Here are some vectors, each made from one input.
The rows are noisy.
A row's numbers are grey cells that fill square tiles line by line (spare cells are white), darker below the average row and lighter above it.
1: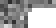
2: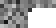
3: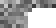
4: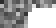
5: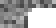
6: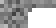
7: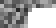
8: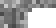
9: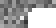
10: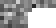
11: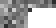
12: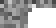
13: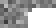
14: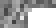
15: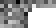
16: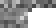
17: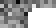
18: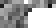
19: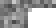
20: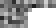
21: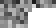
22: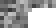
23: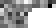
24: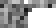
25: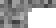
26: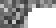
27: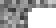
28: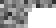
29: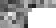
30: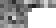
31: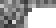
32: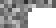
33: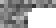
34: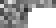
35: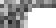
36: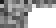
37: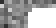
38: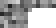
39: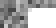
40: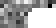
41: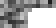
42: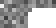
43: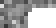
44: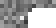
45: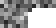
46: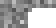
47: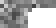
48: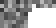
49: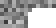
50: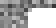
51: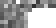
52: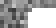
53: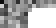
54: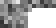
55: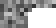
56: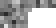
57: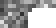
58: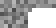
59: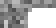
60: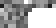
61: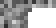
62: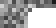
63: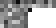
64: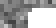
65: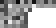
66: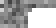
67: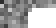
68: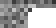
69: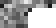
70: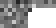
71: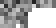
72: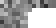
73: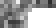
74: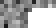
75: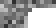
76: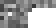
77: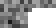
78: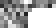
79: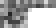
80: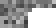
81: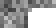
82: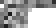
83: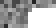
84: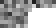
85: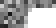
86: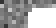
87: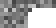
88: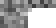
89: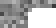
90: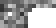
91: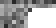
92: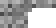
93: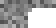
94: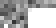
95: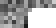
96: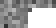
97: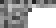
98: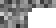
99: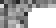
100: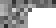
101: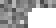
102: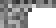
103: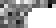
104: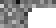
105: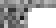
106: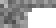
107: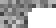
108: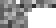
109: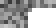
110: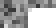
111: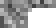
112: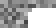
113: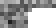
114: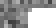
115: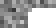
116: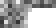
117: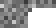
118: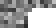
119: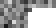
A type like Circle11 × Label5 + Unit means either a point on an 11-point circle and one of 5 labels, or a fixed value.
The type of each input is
Bool × Bool × Bool × Line3 × Line3 + List3(Line5).
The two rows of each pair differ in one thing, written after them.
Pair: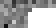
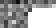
one of the three true/false values
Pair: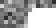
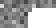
one of the three true/false values
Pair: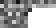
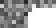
the place on one of the two 3-point lines
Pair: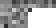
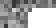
the place on one of the two 3-point lines
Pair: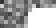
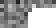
one of the three true/false values
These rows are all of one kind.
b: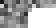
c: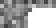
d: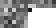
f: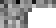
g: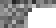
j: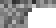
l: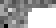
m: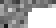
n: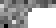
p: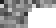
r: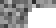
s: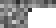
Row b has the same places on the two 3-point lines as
c, d, j and p.
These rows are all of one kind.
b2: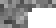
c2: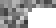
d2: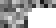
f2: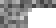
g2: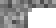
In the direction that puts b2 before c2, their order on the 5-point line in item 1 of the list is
d2, g2, f2, b2, c2.
